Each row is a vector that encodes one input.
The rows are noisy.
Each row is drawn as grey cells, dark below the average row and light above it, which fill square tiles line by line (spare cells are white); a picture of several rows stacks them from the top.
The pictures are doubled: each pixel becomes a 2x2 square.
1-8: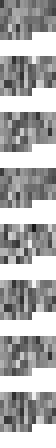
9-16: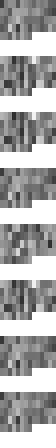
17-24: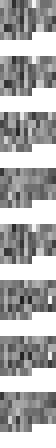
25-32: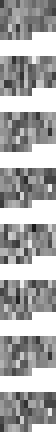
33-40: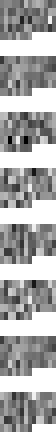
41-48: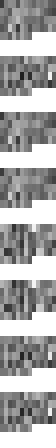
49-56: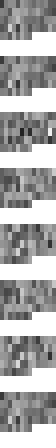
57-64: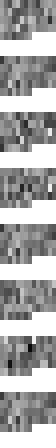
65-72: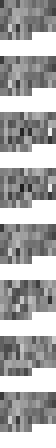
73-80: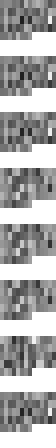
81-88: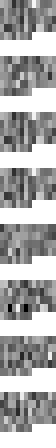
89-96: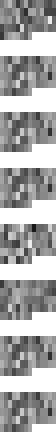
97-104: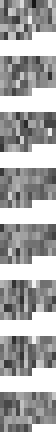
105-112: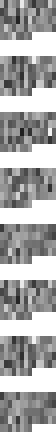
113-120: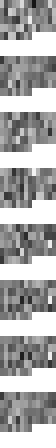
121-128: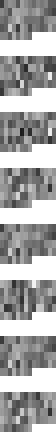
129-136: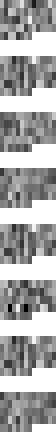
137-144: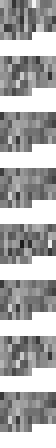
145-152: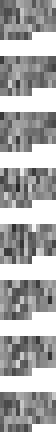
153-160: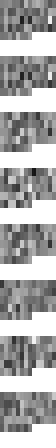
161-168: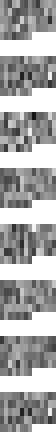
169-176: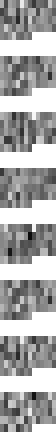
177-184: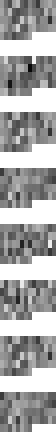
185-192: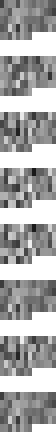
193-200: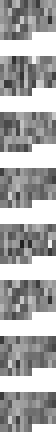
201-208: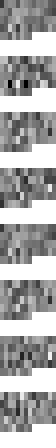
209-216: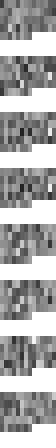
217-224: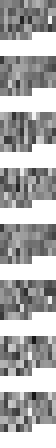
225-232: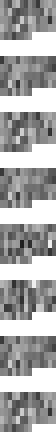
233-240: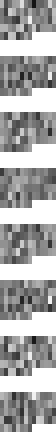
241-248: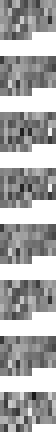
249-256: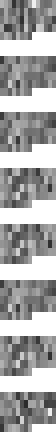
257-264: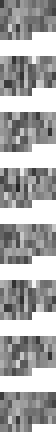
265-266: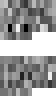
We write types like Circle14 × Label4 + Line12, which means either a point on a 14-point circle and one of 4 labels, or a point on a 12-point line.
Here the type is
Circle10.
